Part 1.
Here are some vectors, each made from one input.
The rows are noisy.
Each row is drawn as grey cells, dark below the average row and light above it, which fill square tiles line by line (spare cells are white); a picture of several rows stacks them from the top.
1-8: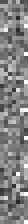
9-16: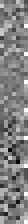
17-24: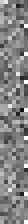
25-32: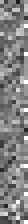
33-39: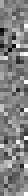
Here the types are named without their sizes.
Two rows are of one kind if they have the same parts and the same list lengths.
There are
2 kinds of row.
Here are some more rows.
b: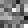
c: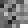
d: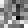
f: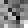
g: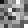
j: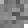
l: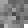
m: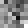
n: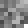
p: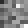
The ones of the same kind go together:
b, d, f, j, l, m, n
c, g, p

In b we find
a point on a line and three true/false values.
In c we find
a point on a line.
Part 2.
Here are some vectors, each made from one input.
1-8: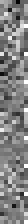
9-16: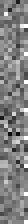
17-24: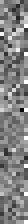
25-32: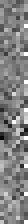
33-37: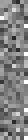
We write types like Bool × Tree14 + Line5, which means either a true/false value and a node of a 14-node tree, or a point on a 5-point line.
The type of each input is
(Bool × Bool × Bool + Unit) × Line6.
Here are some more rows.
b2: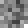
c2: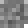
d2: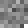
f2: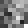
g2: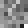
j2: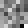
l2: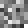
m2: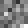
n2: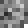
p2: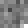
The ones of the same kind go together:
b2, c2, d2, g2, j2, l2, m2, p2
f2, n2

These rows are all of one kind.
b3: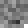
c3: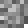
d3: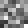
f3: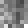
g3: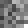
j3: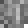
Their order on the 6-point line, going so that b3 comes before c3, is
b3, g3, j3, c3, f3, d3.
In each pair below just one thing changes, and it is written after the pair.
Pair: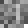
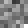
one of the three true/false values
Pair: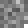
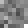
the place on the 6-point line
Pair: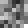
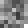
the place on the 6-point line
